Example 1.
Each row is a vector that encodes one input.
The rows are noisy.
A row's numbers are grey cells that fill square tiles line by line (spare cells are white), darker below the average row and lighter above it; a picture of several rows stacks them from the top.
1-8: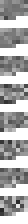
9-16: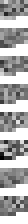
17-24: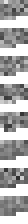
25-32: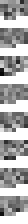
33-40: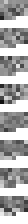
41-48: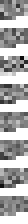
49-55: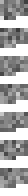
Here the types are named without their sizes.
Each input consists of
a point on a line.
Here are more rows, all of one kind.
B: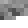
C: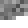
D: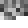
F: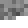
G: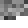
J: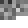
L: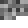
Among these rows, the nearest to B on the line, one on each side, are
C and F.
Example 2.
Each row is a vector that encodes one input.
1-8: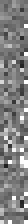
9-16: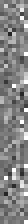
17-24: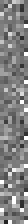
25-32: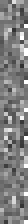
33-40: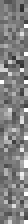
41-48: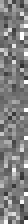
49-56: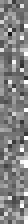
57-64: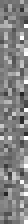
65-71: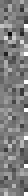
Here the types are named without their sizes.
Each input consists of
four true/false values.
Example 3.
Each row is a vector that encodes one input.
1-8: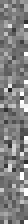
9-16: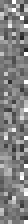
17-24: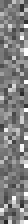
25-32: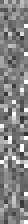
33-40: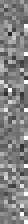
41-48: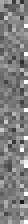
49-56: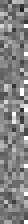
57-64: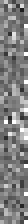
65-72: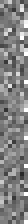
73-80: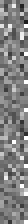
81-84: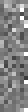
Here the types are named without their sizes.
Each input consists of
four true/false values.
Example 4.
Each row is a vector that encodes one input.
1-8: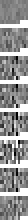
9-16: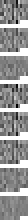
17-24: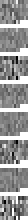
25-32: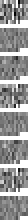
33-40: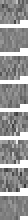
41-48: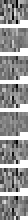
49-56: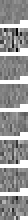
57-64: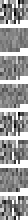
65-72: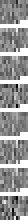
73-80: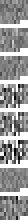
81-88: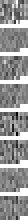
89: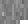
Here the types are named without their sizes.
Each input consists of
a node of a tree.
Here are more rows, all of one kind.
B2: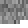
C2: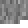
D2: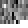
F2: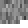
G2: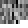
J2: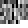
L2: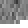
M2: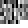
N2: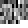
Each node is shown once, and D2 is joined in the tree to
L2.
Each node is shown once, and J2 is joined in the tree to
C2, G2, M2 and N2.
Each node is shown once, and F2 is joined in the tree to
N2.
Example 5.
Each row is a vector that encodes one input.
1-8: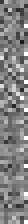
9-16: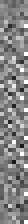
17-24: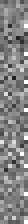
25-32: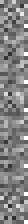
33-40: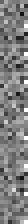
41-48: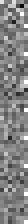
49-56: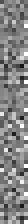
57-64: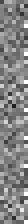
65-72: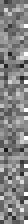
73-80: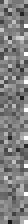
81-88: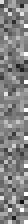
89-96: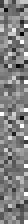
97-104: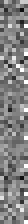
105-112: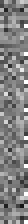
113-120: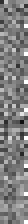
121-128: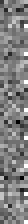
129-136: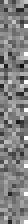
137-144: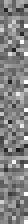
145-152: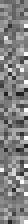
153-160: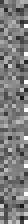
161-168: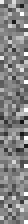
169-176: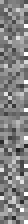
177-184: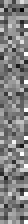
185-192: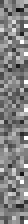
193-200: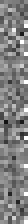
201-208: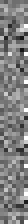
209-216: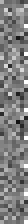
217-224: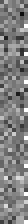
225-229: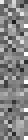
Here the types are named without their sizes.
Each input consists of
a point on a line.
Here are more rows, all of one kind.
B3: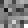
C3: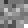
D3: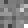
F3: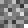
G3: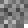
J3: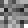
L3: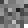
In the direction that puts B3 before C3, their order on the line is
J3, B3, L3, G3, D3, C3, F3.
